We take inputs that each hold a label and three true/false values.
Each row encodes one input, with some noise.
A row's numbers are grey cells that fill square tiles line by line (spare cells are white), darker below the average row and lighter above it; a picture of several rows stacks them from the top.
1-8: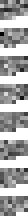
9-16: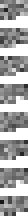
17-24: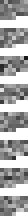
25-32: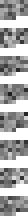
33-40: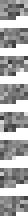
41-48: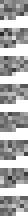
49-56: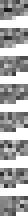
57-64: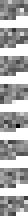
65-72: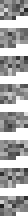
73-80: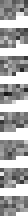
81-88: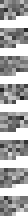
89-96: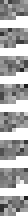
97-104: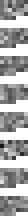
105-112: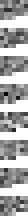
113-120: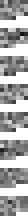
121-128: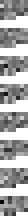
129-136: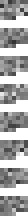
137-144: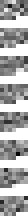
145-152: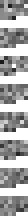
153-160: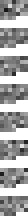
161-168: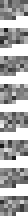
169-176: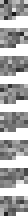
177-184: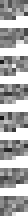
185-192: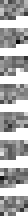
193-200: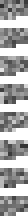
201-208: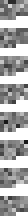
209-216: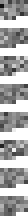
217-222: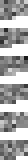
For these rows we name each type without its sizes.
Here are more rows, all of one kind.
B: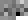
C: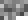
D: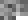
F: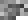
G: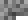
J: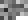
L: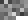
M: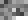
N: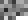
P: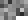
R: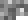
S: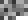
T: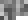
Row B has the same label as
F, J, N and S.
